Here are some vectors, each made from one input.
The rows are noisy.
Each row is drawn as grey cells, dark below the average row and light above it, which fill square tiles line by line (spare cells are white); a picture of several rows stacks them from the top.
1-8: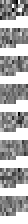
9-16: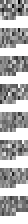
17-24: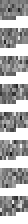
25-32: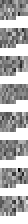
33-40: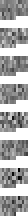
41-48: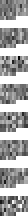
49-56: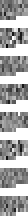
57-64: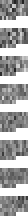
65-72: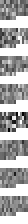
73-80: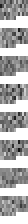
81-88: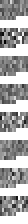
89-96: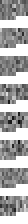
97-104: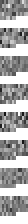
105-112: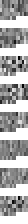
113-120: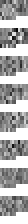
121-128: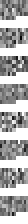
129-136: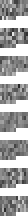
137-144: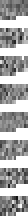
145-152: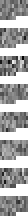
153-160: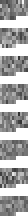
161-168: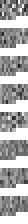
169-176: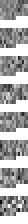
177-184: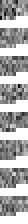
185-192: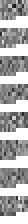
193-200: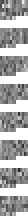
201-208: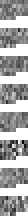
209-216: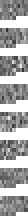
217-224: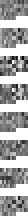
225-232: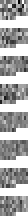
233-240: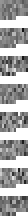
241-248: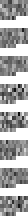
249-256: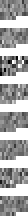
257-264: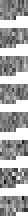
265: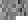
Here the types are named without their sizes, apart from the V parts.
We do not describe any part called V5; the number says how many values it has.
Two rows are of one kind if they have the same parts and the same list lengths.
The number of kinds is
6.
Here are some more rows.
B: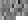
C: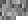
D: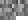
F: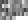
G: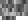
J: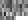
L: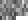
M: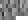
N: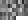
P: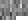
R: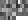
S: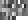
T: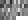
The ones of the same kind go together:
B, G
C, F, J
D
L, S
M, N, P, R
T

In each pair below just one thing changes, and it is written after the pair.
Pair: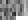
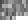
the true/false value
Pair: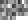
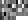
the true/false value
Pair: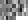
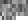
the true/false value
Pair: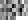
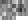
the true/false value
